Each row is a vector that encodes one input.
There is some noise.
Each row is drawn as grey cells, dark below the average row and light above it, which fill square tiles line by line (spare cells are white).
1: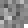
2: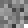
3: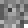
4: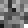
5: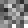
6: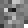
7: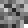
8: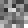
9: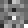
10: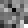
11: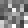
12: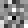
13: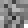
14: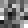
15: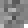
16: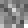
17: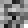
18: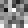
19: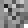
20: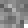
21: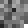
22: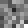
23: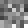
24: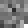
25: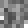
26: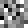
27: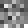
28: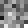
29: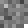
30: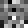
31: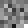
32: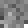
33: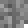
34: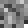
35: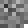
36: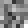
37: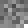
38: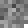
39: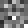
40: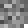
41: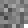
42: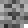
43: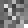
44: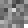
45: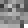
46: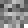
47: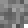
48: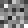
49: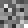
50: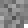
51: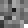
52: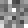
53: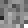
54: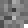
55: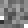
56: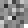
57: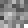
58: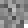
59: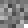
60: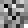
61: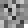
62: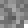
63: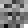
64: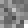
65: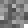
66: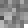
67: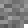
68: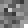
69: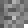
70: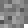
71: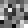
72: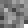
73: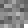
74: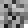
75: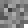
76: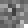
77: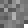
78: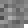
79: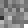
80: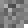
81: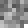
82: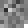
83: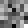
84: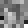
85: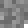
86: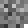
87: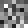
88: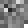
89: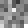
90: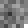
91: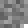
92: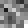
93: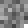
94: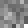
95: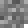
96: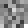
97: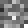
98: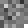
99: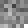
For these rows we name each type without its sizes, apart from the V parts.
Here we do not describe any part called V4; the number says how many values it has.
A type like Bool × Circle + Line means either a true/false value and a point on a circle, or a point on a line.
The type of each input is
Bool × (Line + V4).
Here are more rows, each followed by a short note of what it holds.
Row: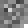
a true/false value and a value of V4
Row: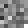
a true/false value and a value of V4
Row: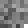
a true/false value and a value of V4
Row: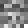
a point on a line and a true/false value
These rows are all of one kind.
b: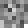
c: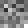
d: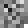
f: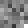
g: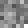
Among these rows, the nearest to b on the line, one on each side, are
d and f.
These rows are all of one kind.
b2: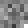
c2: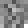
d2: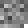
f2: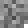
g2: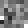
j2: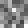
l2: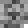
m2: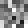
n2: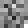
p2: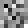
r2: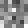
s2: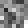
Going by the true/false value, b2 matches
l2 and r2.
